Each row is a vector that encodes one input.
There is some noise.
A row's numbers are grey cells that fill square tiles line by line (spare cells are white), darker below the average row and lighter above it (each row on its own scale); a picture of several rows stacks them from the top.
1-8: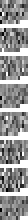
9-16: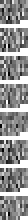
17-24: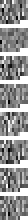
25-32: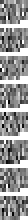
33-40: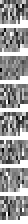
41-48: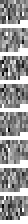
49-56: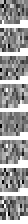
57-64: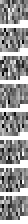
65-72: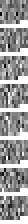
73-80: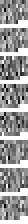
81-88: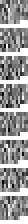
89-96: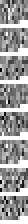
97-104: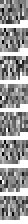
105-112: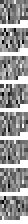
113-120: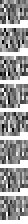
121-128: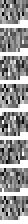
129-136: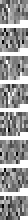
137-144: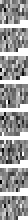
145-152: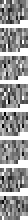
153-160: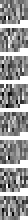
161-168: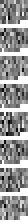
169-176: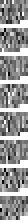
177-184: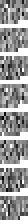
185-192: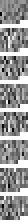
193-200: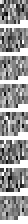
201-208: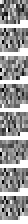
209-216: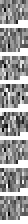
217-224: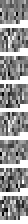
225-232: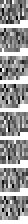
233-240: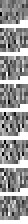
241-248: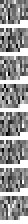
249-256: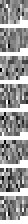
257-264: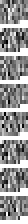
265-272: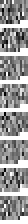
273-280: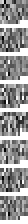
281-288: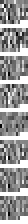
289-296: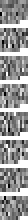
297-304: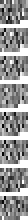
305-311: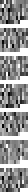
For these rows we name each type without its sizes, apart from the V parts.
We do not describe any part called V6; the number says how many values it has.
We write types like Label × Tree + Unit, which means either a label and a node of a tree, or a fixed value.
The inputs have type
Bool × Bool × Bool × Bool + Label × (Tree + Unit) + V6 × V6.
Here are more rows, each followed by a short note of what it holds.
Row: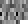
two values of V6
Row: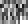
four true/false values
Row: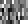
a label
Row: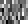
a label
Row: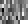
a label
